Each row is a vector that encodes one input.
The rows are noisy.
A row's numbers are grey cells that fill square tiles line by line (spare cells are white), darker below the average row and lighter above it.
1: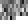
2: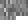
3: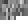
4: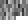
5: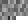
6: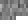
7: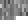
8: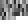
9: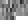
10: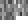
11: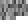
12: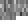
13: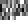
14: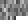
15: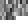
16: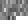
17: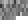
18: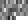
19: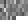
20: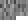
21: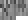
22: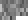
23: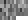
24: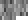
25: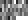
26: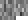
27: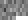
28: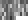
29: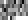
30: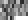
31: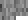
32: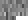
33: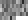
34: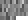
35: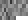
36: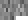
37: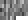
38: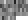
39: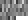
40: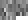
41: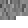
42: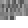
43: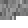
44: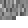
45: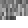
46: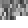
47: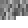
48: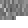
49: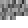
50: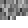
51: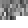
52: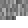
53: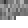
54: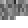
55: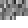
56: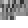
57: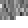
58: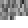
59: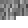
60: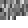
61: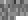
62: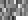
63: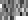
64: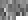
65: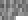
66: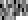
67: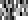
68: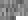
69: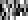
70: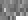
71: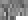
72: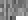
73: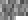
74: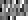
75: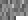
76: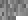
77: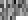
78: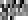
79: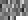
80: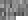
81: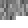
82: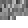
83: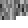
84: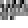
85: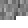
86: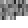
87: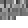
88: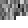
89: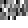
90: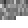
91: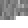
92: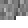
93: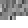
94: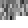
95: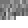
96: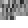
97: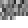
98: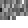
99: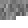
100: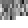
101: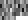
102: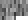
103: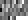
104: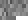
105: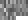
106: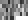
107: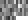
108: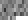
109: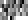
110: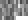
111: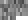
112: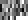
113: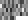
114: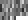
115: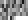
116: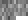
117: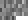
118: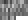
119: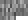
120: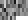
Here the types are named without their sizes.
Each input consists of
a point on a line and four true/false values.
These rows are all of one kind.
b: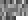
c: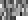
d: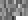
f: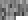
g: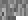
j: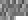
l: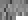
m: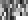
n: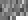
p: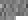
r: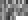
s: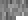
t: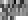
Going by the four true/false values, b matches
d, m, n and t.
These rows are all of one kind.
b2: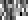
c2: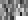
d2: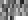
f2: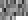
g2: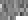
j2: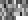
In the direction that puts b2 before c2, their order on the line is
f2, b2, g2, j2, c2, d2.
